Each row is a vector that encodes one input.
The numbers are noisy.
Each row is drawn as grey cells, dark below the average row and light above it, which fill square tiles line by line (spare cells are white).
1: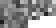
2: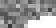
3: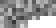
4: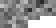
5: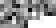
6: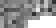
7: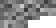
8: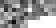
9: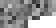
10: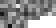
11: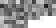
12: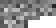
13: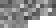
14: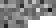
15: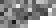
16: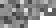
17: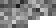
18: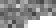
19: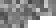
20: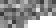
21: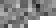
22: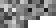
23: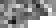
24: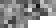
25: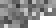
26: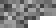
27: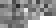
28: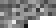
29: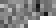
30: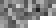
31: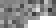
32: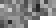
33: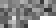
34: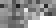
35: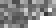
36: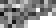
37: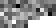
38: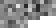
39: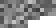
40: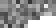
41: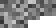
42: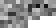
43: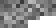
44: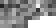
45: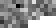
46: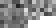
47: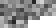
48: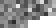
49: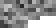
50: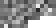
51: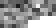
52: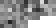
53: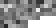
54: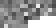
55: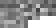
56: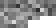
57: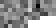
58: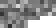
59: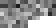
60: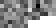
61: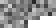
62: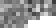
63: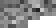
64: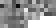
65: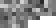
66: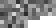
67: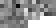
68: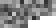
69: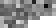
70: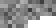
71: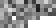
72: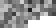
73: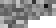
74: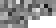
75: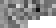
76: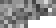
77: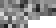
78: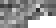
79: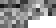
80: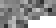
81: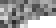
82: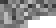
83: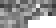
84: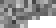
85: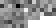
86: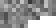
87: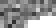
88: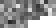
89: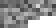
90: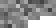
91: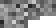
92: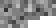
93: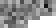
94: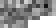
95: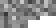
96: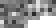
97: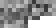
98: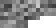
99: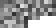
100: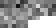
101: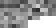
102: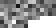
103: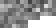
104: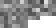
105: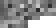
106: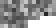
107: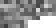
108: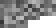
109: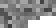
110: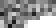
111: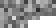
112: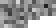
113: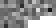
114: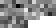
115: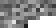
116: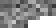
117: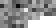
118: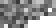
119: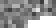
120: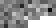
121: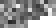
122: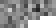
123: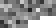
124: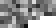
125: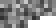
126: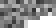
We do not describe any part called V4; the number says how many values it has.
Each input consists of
one of 5 labels and a point on a 5-point line, together with either a point on a 5-point line and a true/false value, or a value of V4.
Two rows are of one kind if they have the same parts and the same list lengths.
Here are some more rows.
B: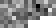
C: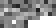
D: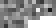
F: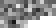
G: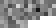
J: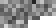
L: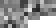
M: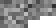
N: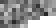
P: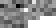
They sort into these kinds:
B, C, J, M, N
D, F, G, L, P

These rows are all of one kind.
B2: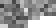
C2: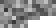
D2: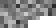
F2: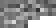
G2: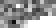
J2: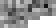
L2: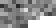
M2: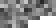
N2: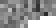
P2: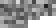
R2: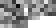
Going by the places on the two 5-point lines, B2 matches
C2 and R2.
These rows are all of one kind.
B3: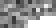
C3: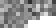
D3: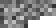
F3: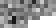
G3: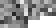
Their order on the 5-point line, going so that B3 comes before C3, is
B3, D3, F3, C3, G3.
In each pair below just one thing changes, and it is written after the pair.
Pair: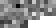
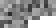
the label
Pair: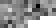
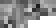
the value of V4
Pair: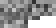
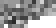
the value of V4
